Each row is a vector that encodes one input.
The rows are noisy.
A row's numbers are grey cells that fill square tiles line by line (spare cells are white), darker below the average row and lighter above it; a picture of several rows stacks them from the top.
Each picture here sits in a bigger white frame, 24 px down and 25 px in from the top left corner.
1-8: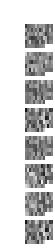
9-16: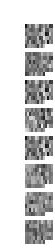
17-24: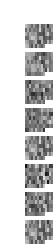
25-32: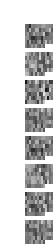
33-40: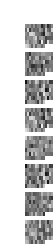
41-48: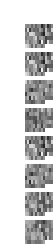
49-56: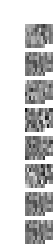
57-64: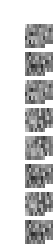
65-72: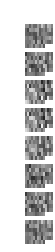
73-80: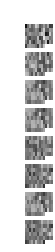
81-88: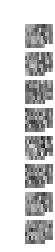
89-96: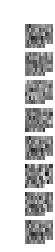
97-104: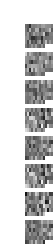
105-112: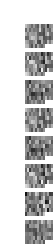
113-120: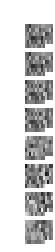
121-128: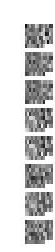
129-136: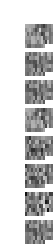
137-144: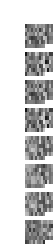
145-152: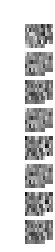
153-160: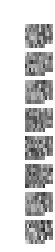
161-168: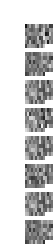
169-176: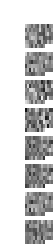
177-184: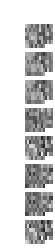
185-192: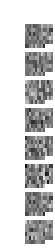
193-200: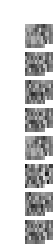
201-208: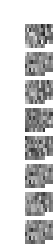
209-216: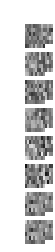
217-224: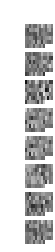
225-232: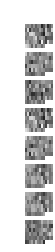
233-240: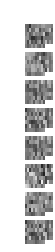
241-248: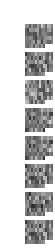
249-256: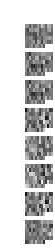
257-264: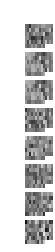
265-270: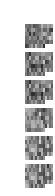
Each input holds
a point on a 9-point line.
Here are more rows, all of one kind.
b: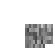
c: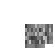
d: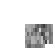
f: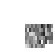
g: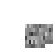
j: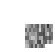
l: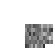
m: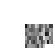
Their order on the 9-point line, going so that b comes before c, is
f, j, d, g, l, b, c, m.
